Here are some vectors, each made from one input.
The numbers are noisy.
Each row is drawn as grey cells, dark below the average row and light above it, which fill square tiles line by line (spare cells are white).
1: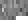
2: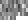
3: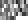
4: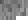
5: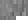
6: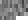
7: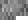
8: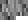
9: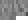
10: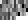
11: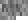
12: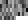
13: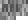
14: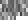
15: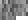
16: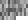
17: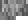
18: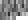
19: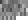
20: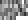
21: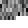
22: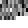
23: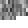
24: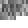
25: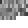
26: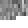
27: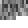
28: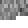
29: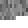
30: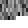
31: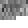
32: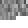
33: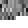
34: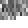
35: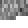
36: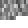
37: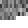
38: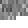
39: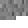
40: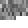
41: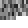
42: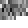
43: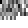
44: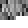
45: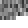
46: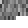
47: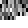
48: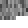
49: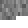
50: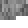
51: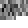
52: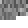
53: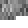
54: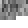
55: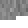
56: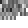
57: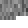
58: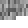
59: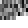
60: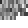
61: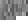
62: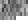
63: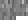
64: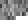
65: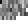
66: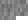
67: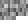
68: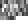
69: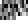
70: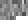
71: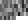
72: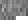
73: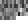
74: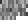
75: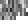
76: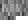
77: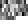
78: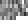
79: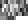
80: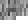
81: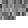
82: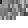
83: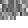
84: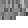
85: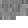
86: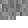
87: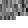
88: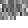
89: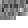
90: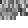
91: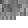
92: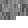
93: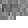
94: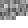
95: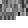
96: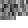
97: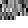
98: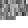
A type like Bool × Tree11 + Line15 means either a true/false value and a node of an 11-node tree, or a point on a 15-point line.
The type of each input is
Bool × Circle8 + Unit.
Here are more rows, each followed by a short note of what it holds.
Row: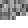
a fixed value
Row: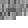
a fixed value
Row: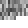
a fixed value
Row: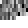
a fixed value
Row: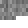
a point on an 8-point circle and a true/false value
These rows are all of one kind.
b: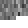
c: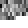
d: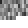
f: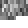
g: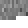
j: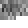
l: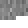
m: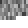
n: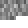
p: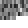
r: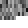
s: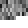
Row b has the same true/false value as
f and g.
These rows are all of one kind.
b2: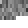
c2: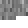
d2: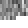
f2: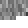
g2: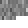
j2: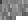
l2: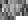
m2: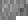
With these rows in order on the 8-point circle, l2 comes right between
j2 and m2.
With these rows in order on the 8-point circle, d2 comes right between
c2 and g2.
